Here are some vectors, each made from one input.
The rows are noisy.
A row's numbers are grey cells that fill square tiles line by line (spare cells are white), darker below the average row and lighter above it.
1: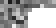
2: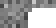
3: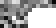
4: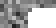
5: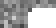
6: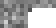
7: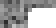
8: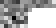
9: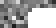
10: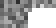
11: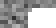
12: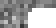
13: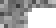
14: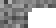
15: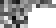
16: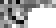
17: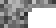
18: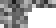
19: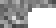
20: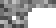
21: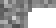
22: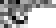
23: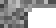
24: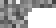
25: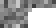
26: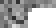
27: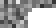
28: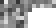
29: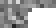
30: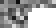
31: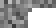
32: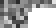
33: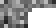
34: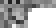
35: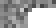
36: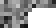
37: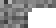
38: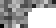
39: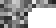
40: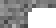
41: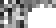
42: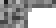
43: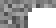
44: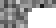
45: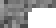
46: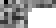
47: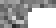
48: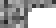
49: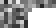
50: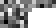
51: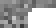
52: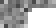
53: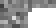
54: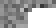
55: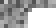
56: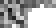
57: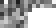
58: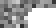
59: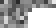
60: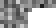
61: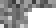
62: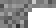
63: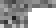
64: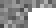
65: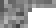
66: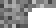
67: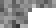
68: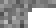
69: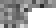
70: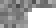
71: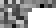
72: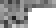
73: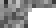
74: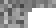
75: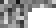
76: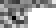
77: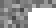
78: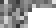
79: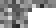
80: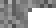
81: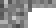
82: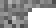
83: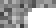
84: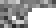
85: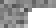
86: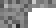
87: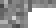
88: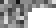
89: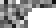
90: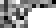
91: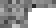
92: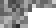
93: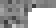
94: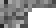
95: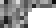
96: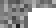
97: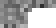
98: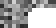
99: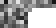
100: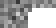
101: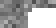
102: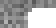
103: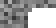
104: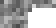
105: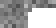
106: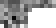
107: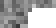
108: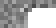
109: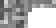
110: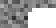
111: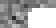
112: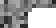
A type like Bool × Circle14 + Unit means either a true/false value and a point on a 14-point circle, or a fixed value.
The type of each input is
(Bool × Line4 + Line5) × Line5.
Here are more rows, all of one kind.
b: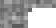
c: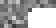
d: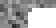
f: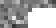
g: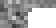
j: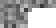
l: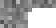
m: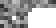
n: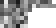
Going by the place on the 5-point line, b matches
c and f.
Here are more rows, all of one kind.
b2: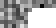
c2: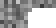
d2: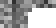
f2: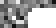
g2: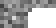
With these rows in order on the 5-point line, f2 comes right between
d2 and g2.
